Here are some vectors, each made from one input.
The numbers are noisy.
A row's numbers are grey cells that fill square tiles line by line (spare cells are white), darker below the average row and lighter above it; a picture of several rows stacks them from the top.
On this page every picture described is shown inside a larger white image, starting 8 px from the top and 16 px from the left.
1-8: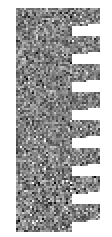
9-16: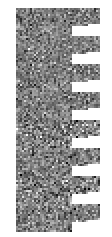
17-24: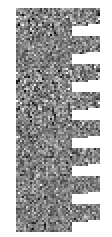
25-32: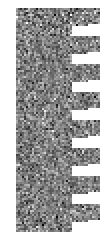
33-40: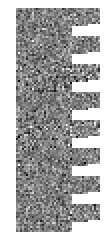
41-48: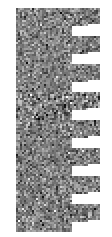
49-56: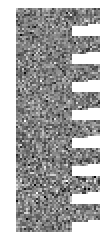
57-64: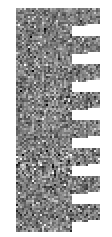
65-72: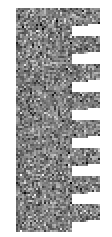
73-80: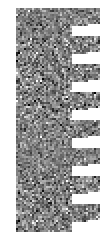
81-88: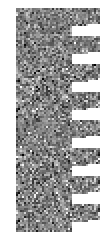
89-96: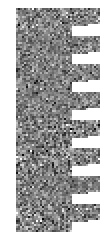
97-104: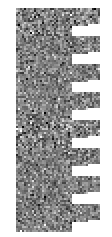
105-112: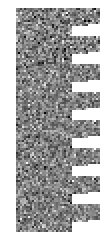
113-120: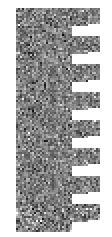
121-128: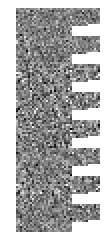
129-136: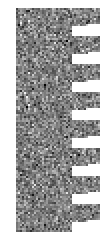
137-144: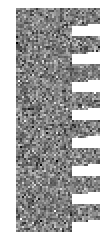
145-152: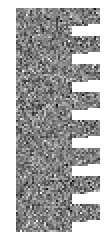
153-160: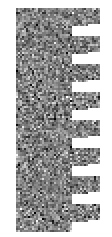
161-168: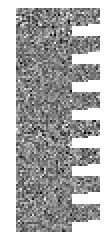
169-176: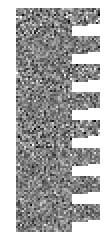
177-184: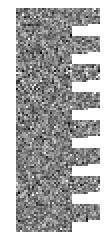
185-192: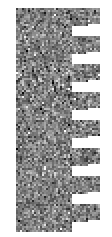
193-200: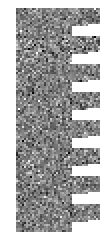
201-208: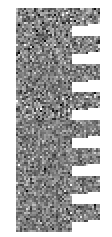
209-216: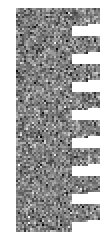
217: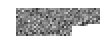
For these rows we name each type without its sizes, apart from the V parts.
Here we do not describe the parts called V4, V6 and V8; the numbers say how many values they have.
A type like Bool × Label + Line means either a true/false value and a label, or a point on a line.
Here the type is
((Label + Line) × V6 + V8) × Tree × V4.
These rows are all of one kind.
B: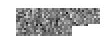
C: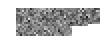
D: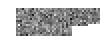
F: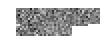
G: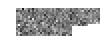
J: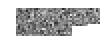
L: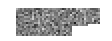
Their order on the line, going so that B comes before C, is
J, B, L, G, C, F, D.
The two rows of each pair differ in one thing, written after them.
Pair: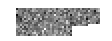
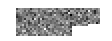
the label
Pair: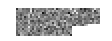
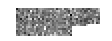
the value of V6
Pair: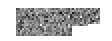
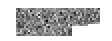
the label
